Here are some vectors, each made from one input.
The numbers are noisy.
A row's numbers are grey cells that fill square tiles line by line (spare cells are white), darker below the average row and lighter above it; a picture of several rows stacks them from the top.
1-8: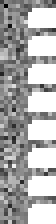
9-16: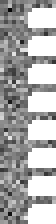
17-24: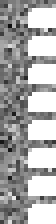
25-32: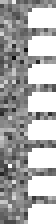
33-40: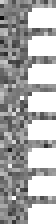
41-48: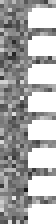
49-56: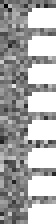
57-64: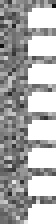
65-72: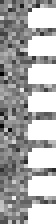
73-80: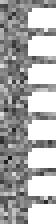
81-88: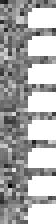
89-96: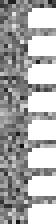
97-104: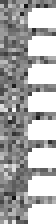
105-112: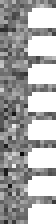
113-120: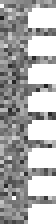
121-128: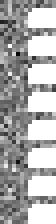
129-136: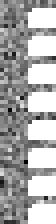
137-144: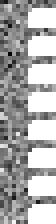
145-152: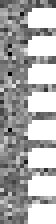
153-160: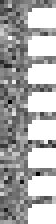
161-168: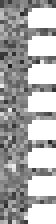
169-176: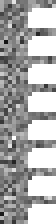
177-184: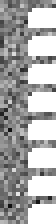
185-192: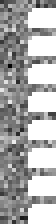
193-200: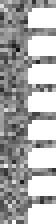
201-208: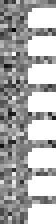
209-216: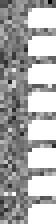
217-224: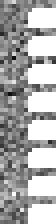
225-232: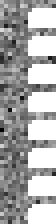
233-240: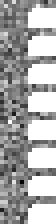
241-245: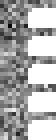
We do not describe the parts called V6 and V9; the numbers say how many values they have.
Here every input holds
two labels (each one of 8), together with either a point on a 12-point line, or a value of V6 and a value of V9.
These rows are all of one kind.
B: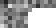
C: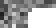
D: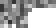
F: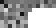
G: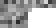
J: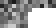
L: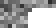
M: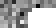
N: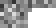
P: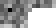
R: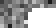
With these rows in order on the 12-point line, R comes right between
B and F.
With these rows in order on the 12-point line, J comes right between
C and N.
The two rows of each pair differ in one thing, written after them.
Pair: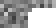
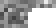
the value of V6
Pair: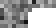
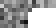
the value of V6
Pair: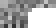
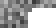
the value of V6
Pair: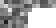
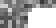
the value of V6
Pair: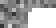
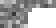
one of the two labels
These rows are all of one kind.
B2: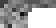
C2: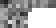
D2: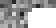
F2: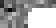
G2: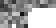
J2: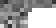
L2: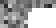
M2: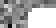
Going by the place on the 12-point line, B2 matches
F2 and G2.
